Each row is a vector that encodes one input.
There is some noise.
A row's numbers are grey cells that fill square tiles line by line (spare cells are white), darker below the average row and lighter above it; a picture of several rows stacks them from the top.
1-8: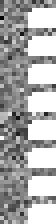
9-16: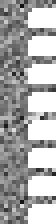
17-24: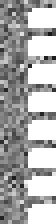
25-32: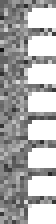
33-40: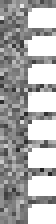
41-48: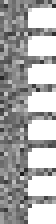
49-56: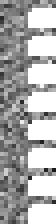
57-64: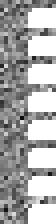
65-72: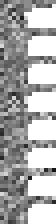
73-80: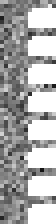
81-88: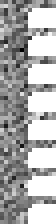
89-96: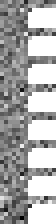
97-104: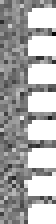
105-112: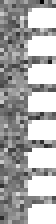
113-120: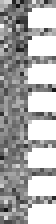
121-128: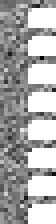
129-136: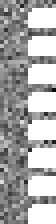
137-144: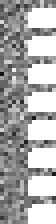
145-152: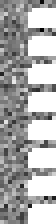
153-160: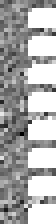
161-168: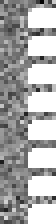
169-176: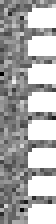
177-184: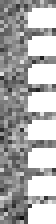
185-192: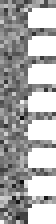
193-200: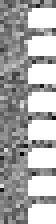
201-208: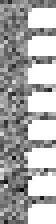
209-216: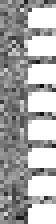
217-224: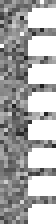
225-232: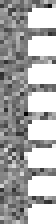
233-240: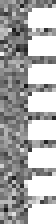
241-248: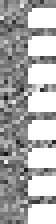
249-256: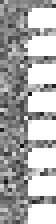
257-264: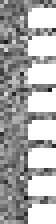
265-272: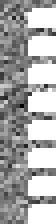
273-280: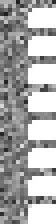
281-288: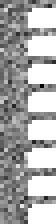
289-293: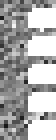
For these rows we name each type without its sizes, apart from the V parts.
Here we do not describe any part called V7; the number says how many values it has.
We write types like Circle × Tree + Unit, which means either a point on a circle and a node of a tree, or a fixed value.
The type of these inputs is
Bool × List(V7) + Line × Line + Tree.
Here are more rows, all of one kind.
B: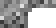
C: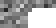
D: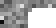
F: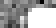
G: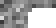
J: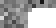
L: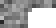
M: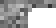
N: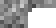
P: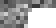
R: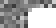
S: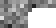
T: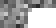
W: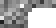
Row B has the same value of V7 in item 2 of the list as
D, R and W.
